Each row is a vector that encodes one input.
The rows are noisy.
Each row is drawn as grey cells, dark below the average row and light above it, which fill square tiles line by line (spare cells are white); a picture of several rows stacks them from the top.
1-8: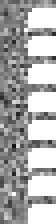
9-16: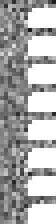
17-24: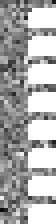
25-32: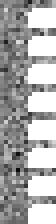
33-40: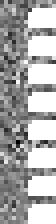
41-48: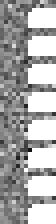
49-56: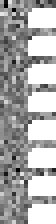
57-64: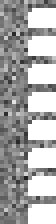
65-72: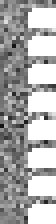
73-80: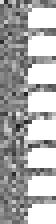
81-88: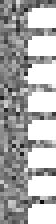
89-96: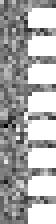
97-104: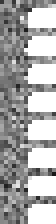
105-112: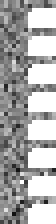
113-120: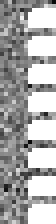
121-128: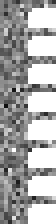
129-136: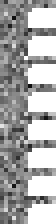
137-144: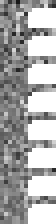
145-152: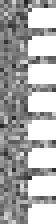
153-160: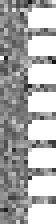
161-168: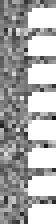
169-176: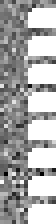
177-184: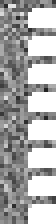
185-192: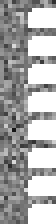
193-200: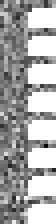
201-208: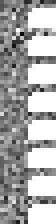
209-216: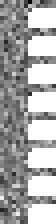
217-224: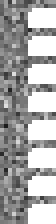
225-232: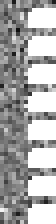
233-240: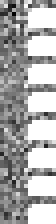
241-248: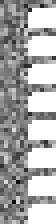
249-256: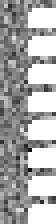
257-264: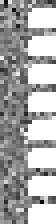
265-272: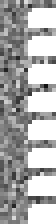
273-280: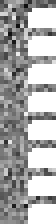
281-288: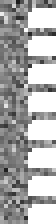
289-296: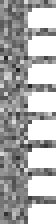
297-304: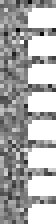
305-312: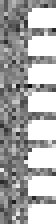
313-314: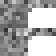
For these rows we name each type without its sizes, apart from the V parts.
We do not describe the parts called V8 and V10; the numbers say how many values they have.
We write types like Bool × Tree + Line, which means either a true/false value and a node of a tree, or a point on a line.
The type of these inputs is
Line + List(Circle) + V8 × V10.
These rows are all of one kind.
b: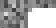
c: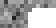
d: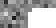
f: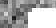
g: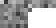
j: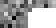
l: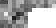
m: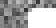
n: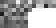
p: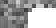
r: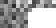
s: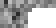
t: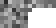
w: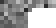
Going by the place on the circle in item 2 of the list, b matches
c, d, g and s.
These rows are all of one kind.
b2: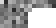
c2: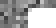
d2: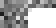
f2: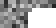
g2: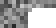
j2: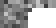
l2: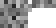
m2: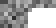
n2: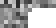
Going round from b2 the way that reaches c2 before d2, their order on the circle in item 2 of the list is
b2, c2, m2, f2, j2, g2, n2, d2, l2.
